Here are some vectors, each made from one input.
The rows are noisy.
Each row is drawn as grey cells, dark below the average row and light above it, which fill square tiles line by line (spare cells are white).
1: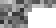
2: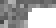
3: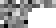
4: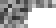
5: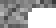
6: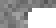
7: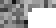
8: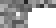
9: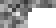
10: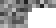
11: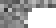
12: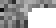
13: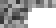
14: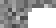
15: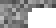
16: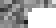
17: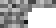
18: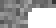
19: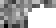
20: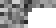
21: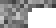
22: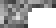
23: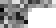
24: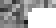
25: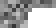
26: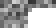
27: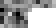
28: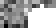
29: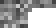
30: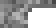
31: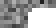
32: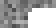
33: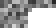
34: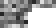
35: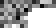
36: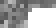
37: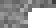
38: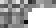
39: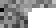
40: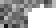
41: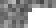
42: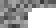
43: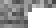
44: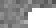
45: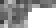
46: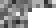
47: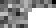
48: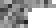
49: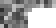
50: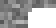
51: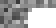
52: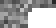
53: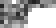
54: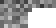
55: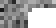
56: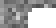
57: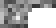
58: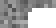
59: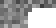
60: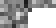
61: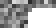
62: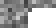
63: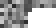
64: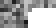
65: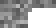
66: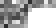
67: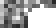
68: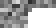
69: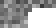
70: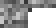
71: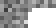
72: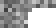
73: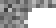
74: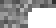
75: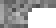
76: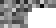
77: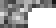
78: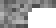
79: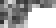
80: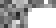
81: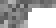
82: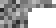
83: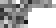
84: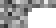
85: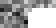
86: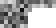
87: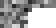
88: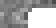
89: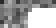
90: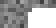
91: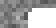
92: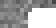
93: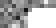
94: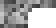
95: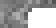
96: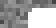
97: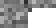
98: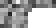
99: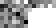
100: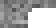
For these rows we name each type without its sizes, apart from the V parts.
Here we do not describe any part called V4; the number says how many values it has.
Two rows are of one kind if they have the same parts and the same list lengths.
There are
2 kinds of row.
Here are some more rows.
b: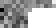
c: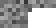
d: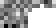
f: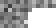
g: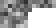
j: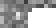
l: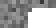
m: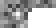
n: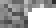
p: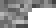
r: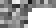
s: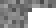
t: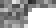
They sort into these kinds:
b, d, n
c, f, g, j, l, m, p, r, s, t

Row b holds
a true/false value and a value of V4.
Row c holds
a node of a tree and a true/false value.
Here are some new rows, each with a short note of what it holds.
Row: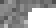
a node of a tree and a true/false value
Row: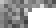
a true/false value and a value of V4
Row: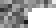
a true/false value and a value of V4
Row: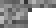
a node of a tree and a true/false value
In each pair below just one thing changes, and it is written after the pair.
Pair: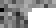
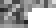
the value of V4
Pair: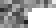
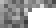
the value of V4
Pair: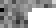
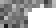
the value of V4
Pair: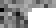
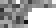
the true/false value
